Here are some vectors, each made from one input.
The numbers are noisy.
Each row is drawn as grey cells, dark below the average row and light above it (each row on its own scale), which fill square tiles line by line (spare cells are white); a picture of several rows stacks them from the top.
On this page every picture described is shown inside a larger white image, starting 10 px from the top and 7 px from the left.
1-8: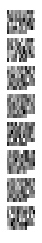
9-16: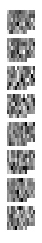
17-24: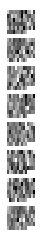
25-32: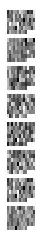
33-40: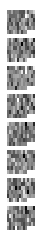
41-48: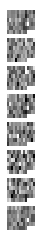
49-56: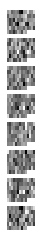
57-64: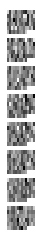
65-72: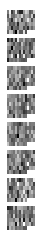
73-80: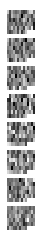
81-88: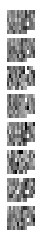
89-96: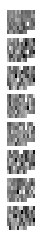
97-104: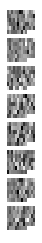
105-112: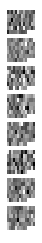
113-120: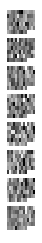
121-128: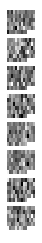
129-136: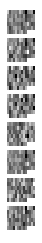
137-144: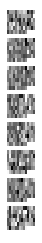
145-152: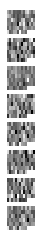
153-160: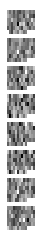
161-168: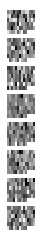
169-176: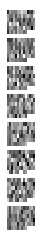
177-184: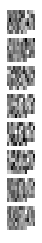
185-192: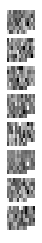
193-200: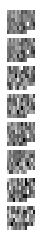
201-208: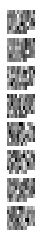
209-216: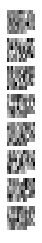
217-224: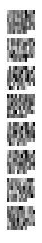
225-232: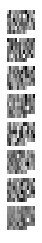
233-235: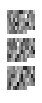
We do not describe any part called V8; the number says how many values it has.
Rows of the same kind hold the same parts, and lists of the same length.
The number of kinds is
3.
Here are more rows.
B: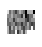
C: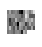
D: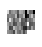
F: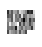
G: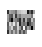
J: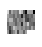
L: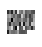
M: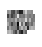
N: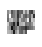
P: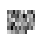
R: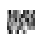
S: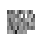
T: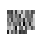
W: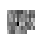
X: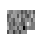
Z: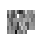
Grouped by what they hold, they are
B, D, J, N, P, R, W
C, M, S, X, Z
F, G, L, T

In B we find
a true/false value and a value of V8.
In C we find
a point on a 13-point circle and a true/false value.
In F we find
a point on a 3-point line and a point on a 4-point line.
